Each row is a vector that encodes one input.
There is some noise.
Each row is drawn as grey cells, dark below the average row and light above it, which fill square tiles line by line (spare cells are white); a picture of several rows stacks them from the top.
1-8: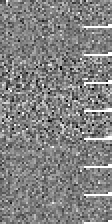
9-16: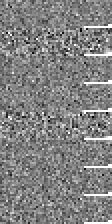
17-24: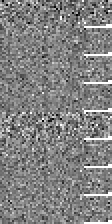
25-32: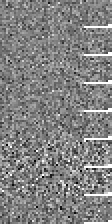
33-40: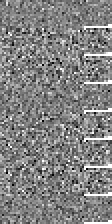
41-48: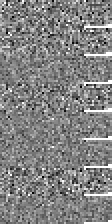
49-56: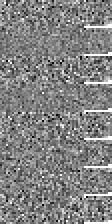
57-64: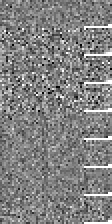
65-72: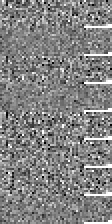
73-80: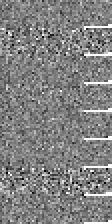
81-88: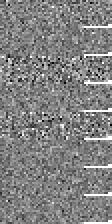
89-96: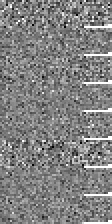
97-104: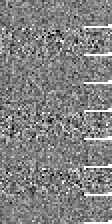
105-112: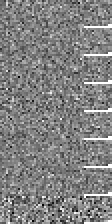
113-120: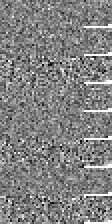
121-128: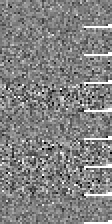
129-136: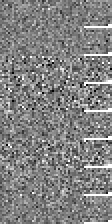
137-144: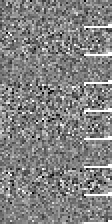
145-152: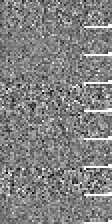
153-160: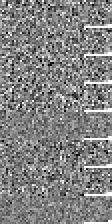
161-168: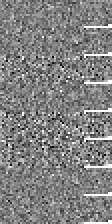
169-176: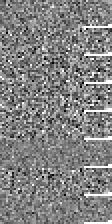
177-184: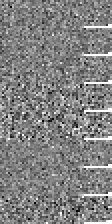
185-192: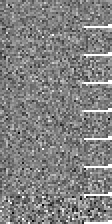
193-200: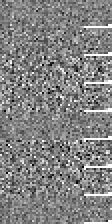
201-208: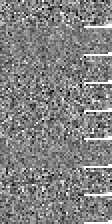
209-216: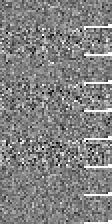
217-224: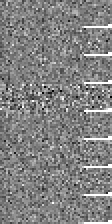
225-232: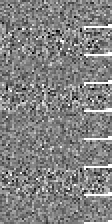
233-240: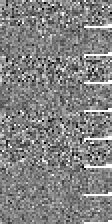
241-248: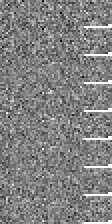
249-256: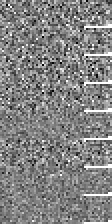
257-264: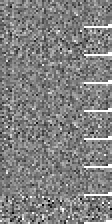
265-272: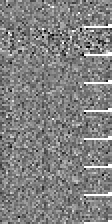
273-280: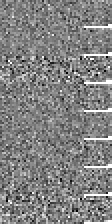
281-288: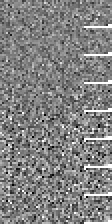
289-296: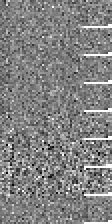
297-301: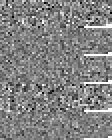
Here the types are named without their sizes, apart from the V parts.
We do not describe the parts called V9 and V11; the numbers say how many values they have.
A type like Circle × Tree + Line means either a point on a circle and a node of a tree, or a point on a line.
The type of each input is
Tree × Tree × (Tree + Unit) + Unit + V9 × V11.
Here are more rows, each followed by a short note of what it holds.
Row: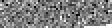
a fixed value
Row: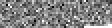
a value of V9 and a value of V11
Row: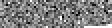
a fixed value
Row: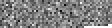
a node of each of three trees
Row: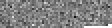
a node of each of two trees
